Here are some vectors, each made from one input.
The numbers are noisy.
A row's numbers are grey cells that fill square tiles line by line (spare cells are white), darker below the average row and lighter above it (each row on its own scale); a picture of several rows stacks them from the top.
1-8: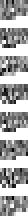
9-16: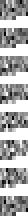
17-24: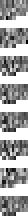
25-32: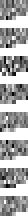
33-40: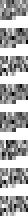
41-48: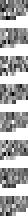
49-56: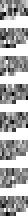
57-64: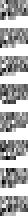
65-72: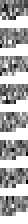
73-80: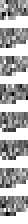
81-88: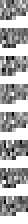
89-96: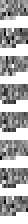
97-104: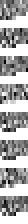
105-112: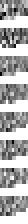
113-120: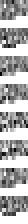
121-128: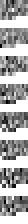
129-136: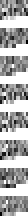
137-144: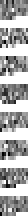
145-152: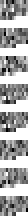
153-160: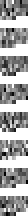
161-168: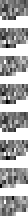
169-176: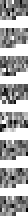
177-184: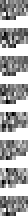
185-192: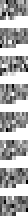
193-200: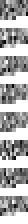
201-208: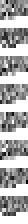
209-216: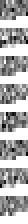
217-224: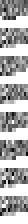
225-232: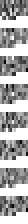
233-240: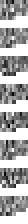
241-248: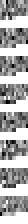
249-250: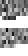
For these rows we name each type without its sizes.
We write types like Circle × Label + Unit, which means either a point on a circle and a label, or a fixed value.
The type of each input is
List(Line).
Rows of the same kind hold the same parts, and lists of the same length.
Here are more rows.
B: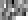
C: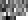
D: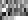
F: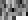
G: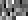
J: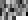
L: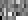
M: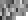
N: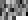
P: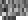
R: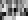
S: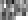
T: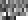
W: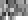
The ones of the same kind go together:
B, D, M, R, S, W
C, F, G, J, N, P, T
L

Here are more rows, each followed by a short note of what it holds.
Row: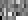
the empty list
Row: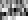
a list of two items
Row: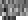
a list of one item
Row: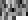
a list of one item
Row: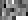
a list of one item
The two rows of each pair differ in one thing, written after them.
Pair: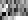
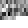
the place on the line in item 2 of the list
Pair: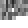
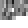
the place on the line in item 1 of the list
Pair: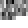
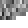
the place on the line in item 1 of the list
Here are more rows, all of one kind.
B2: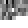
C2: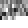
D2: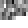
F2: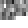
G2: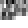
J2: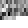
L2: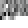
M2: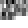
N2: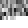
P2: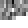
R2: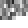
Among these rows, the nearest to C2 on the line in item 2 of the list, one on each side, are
G2 and L2.
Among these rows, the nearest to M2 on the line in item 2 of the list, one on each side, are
F2 and G2.
